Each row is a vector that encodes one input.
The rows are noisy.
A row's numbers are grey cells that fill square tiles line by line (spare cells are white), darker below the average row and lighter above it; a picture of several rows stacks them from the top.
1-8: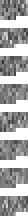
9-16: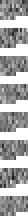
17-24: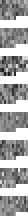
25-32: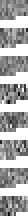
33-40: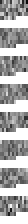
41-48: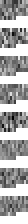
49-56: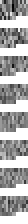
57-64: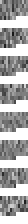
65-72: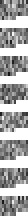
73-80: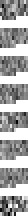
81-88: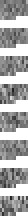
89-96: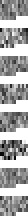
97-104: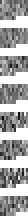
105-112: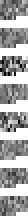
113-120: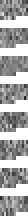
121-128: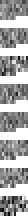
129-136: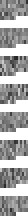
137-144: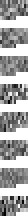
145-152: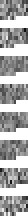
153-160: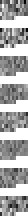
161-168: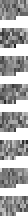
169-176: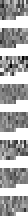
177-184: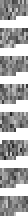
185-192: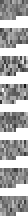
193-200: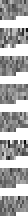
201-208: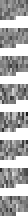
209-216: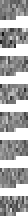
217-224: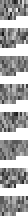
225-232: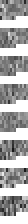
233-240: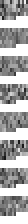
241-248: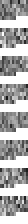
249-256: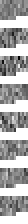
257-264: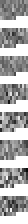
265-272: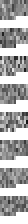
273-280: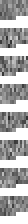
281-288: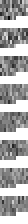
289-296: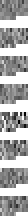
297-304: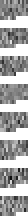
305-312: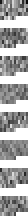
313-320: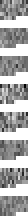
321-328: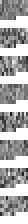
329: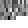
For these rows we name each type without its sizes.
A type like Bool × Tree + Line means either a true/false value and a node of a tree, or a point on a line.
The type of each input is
Tree.
